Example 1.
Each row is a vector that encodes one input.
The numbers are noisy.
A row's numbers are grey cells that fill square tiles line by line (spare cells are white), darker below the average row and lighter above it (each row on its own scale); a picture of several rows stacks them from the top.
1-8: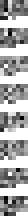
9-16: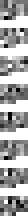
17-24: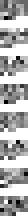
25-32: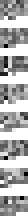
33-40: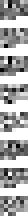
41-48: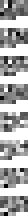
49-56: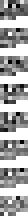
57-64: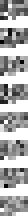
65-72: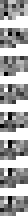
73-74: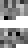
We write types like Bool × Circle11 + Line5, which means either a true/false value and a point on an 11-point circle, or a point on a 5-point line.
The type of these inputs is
Bool × Bool × Bool × Bool + Line5 × Line6.
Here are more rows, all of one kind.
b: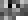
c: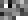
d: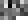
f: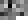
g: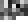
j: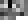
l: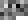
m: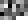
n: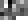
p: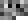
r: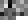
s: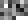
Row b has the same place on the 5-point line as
g and l.
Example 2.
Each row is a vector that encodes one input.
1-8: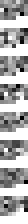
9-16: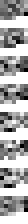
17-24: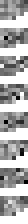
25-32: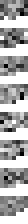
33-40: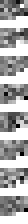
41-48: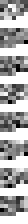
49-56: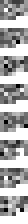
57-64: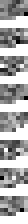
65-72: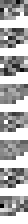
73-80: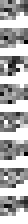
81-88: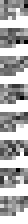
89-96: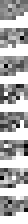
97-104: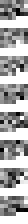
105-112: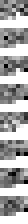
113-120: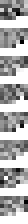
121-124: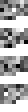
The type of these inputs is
(Bool × Bool × Bool × Bool + Unit) × Line9.
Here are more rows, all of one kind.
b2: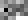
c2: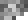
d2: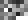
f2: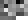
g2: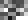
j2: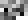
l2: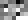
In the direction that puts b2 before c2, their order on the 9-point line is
j2, b2, g2, d2, f2, c2, l2.
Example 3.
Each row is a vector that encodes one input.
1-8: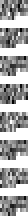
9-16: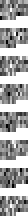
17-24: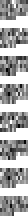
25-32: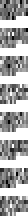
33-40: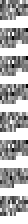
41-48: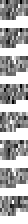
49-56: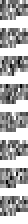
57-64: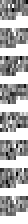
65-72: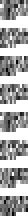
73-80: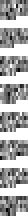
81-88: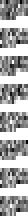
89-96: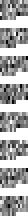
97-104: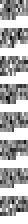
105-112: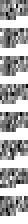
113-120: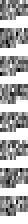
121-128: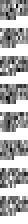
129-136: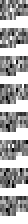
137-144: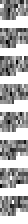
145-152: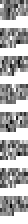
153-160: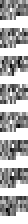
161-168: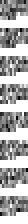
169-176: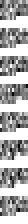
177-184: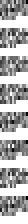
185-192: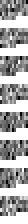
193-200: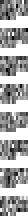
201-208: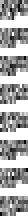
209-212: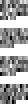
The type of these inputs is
Line10 + Tree14.
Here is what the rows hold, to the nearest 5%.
About 35% of them hold a point on a 10-point line. The rest hold a node of a 14-node tree.
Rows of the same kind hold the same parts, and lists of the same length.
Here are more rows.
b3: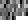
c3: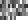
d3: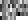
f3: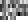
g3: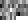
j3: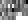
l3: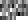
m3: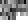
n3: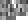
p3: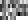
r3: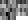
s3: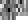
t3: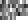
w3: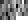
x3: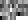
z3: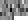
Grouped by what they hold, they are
b3, j3, m3, n3, r3, s3, w3, z3
c3, d3, f3, g3, l3, p3, t3, x3

